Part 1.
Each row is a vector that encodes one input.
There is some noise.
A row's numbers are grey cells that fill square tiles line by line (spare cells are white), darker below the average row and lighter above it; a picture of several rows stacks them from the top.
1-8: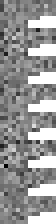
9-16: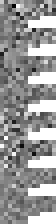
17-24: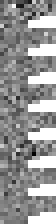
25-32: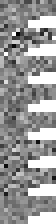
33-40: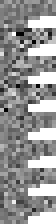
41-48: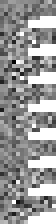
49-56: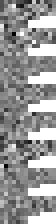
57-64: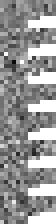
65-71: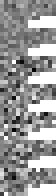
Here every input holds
either a node of an 8-node tree, or a node of a 10-node tree.
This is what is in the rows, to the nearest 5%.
About 35% of them hold a node of an 8-node tree. The rest hold a node of a 10-node tree.
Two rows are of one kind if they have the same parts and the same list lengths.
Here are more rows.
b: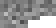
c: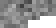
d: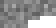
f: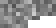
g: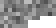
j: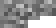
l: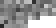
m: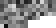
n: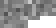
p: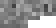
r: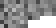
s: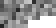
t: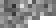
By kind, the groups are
b, c, f, g, m, p, t
d, j, l, n, r, s

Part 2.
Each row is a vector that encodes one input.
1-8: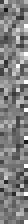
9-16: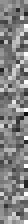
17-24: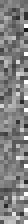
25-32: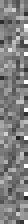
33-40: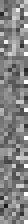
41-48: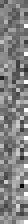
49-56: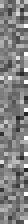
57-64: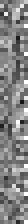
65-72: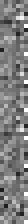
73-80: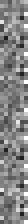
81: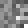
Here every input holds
either a point on an 11-point line, or a node of a 7-node tree.
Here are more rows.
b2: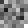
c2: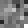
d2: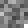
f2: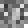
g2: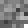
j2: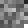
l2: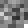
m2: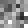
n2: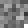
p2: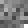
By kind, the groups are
b2, f2, m2
c2, d2, g2, j2, l2, n2, p2

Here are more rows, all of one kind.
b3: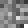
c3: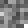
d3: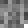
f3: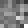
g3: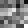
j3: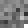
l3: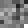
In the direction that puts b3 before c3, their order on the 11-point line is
l3, g3, j3, b3, f3, d3, c3.
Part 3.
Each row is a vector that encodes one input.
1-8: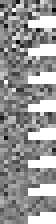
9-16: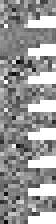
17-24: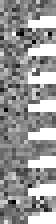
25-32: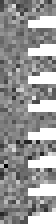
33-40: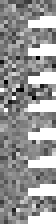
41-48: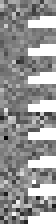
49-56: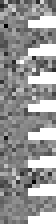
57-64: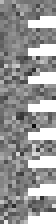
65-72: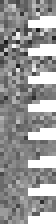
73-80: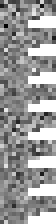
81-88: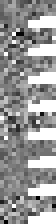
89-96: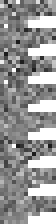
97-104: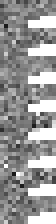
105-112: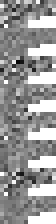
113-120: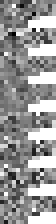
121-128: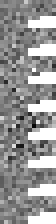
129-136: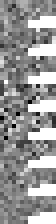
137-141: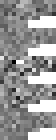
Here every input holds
either a fixed value, or a node of a 14-node tree and a node of a 16-node tree.
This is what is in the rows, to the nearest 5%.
About 5% of them hold a fixed value. The rest hold a node of a 14-node tree and a node of a 16-node tree.
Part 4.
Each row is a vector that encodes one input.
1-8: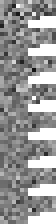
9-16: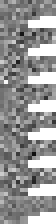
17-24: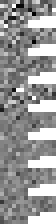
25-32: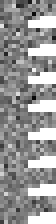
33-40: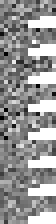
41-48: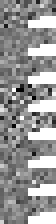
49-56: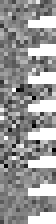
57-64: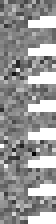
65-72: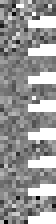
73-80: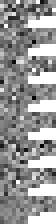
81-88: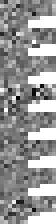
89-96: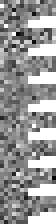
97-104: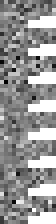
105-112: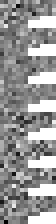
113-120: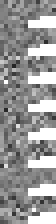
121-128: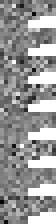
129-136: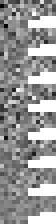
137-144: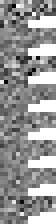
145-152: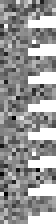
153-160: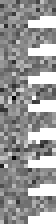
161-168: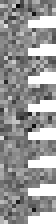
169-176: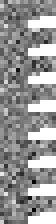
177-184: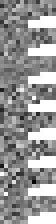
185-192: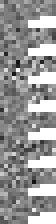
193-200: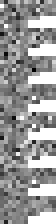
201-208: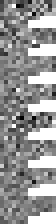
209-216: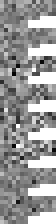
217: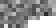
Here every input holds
either a node of a 15-node tree, or a node of a 16-node tree.
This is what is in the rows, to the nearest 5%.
About 60% of them hold a node of a 15-node tree. The rest hold a node of a 16-node tree.
